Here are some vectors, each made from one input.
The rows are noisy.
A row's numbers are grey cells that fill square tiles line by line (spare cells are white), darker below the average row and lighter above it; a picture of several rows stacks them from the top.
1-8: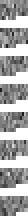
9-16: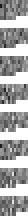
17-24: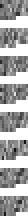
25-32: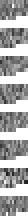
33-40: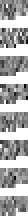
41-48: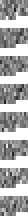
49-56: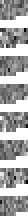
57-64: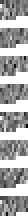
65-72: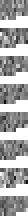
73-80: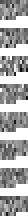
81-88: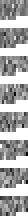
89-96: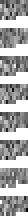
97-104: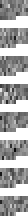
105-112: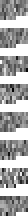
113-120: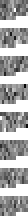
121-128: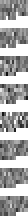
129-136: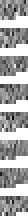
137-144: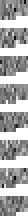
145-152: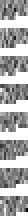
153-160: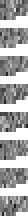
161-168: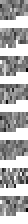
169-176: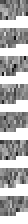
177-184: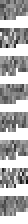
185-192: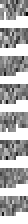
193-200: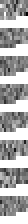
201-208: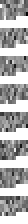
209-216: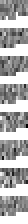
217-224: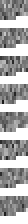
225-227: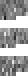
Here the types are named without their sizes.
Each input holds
a list of items, each either a point on a circle, or a point on a line.
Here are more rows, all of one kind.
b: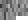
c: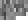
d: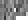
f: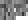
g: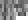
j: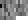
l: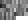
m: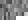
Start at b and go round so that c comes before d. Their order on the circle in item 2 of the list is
b, g, c, d, l, j, f, m.
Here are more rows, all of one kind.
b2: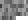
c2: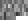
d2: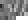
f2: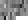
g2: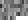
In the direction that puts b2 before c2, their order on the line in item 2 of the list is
d2, b2, g2, c2, f2.
